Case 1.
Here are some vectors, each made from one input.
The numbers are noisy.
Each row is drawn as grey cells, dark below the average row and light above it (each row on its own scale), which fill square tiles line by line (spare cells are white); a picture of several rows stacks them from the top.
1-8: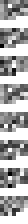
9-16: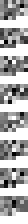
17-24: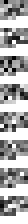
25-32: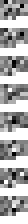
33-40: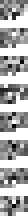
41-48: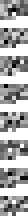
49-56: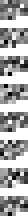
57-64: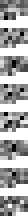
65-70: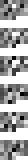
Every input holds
either a fixed value, or one of 9 labels and a true/false value.
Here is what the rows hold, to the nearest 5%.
About 5% of them hold a fixed value. The rest hold one of 9 labels and a true/false value.
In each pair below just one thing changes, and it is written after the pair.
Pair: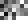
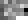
the true/false value
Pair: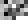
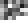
the label
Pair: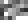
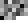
the true/false value
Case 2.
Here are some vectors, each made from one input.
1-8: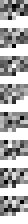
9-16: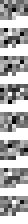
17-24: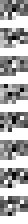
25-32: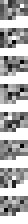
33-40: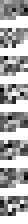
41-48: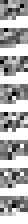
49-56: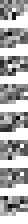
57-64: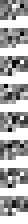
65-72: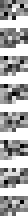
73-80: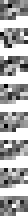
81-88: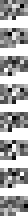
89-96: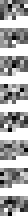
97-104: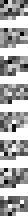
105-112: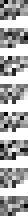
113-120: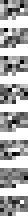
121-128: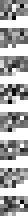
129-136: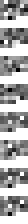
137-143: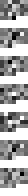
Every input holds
either a point on an 8-point circle and a true/false value, or a fixed value.
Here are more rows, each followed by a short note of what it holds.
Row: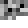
a point on an 8-point circle and a true/false value
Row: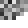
a fixed value
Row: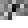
a point on an 8-point circle and a true/false value
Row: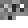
a point on an 8-point circle and a true/false value
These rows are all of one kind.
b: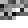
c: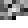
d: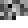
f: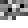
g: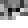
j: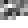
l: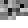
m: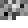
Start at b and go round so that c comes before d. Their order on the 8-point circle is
b, l, g, j, m, c, d, f.
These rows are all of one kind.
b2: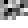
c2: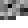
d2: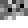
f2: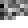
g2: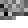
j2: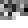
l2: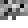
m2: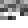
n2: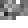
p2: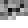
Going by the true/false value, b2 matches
f2, g2 and n2.
